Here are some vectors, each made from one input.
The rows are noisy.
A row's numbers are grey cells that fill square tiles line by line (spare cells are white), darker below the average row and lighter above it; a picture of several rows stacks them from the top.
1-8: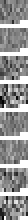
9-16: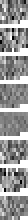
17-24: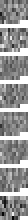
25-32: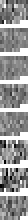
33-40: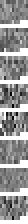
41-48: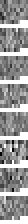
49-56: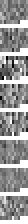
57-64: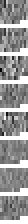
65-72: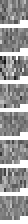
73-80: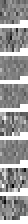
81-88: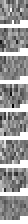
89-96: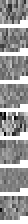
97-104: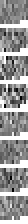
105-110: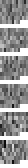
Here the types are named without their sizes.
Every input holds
either a point on a circle, or a fixed value, or a point on each of two lines.
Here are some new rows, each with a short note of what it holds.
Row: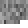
a point on a circle
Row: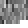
a fixed value
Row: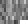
a point on a circle
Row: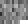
a point on each of two lines
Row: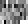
a point on a circle
